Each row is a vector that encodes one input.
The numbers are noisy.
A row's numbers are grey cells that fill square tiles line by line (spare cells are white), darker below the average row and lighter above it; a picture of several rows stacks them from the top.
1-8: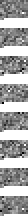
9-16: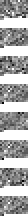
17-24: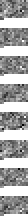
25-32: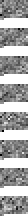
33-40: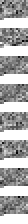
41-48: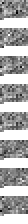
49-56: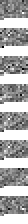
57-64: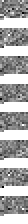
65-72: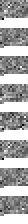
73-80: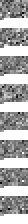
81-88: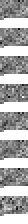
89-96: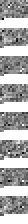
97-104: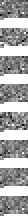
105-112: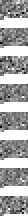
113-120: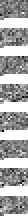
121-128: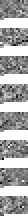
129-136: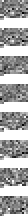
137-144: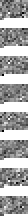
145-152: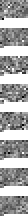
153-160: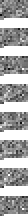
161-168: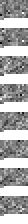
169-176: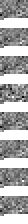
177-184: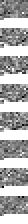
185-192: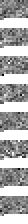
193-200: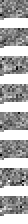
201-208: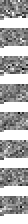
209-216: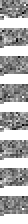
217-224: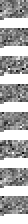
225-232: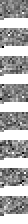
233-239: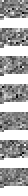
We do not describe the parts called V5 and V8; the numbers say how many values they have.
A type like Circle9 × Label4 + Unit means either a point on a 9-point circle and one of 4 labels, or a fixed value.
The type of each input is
Bool × Line7 × Line11 × V5 + Line12 + V8.
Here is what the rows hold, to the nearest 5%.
About 50% of them hold a point on a 7-point line, a point on an 11-point line, a true/false value and a value of V5. About 30% of them hold a point on a 12-point line. The rest hold a value of V8.
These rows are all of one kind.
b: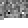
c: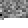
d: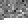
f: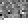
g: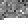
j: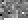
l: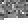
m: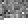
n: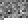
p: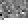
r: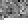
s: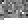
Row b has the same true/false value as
d, g and m.
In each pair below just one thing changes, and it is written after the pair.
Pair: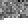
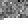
the place on the 11-point line
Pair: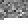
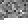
the value of V5
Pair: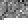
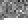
the true/false value
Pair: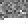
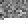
the value of V5
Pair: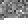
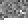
the place on the 11-point line
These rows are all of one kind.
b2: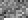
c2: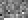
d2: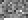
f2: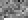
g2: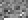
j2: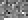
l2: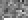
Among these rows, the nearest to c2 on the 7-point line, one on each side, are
g2 and j2.
